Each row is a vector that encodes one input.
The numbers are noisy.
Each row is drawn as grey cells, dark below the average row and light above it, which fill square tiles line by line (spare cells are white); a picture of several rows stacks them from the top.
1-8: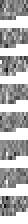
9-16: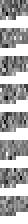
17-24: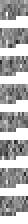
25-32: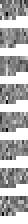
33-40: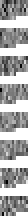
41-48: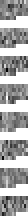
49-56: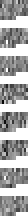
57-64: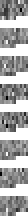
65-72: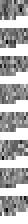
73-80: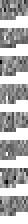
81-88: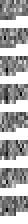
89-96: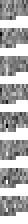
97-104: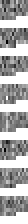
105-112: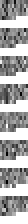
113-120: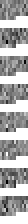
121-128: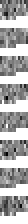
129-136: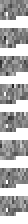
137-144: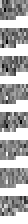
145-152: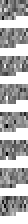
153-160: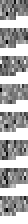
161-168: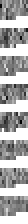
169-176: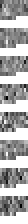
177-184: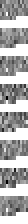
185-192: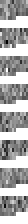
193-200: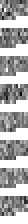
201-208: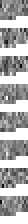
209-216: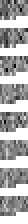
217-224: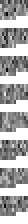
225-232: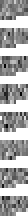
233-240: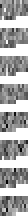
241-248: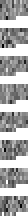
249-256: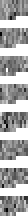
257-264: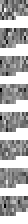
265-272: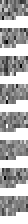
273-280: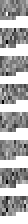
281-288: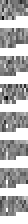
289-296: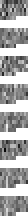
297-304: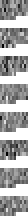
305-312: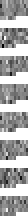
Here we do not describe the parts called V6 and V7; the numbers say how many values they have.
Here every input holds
one of 8 labels and a value of V7, together with either a point on a 10-point circle and a true/false value, or a value of V6.
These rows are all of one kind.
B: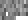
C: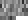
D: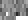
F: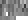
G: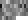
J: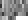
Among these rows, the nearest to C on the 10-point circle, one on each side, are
D and J.
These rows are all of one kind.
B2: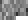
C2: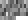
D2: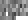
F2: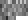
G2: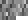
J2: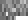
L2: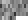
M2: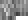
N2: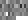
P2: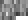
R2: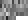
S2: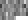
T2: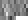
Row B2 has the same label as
C2 and N2.
